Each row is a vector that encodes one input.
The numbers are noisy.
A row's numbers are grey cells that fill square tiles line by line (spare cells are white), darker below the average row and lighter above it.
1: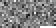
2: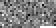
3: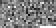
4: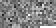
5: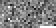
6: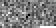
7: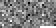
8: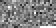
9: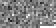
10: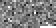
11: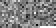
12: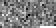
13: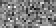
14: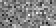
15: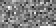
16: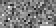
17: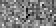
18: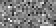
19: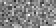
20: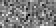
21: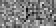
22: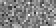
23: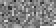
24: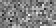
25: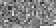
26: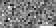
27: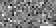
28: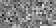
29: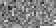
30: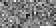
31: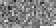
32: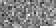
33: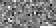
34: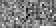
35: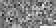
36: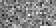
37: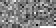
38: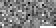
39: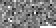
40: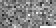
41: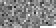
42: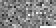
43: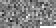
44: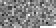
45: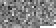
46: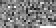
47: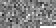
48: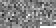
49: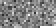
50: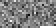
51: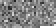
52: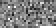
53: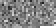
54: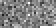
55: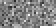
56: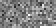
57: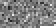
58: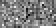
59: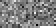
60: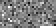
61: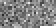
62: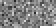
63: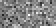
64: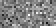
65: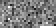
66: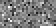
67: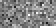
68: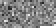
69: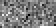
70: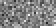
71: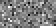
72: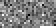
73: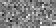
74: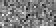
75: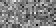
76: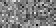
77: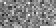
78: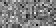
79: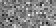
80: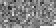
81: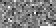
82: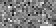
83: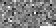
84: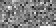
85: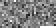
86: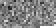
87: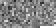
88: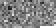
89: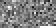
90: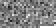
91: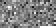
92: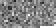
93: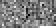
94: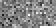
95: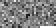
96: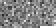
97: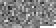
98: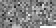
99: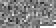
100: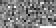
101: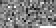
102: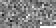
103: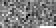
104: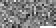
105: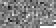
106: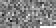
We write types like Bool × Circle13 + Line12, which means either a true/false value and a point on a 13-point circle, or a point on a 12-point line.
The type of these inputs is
Bool × Line5 + Circle6.
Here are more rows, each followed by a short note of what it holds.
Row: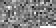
a point on a 5-point line and a true/false value
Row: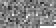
a point on a 6-point circle
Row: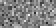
a point on a 6-point circle
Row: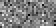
a point on a 5-point line and a true/false value
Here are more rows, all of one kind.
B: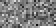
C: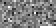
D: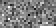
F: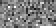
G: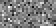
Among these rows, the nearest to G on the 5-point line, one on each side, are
C and D.
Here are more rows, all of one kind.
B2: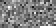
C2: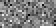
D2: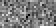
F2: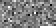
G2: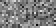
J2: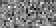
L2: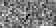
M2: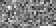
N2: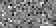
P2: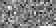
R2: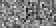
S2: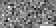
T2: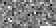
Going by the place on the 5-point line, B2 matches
G2, M2 and P2.
